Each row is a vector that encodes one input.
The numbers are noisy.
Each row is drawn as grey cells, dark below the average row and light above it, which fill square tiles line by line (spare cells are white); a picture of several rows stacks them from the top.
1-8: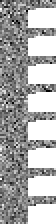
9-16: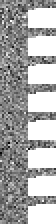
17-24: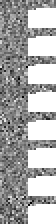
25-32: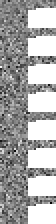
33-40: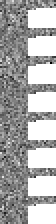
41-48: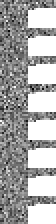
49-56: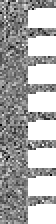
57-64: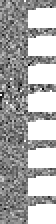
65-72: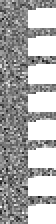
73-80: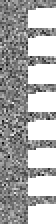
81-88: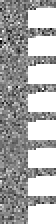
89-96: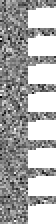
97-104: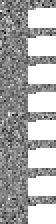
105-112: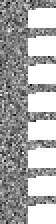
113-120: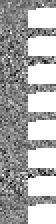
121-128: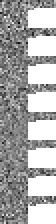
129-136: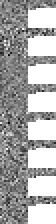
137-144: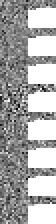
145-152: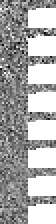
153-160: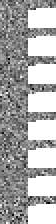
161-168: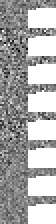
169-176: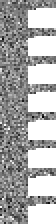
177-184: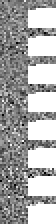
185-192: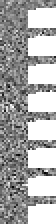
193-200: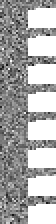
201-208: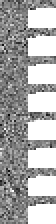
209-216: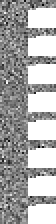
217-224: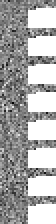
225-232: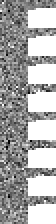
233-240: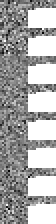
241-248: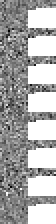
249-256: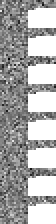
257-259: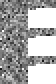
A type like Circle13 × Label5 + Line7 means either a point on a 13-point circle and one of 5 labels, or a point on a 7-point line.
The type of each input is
Bool × Label7 + Label5 × Label5 × Label5 × Label5 × Label5 × Label6.
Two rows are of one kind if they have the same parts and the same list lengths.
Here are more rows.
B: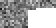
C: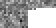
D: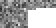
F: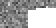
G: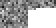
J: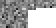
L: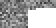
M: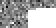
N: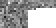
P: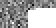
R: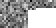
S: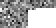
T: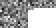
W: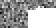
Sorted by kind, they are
B, C, D, F, G, J, L, N
M, P, R, S, T, W

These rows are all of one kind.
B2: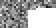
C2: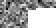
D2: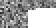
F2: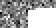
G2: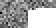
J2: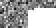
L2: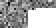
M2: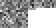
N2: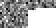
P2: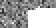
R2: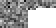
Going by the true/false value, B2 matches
D2, F2, M2 and P2.
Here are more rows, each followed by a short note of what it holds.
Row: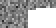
five labels (each one of 5) and one of 6 labels
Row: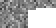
five labels (each one of 5) and one of 6 labels
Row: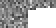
five labels (each one of 5) and one of 6 labels
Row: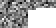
one of 7 labels and a true/false value
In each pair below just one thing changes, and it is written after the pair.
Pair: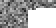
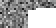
the label
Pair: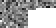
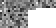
the true/false value
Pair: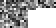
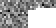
the label
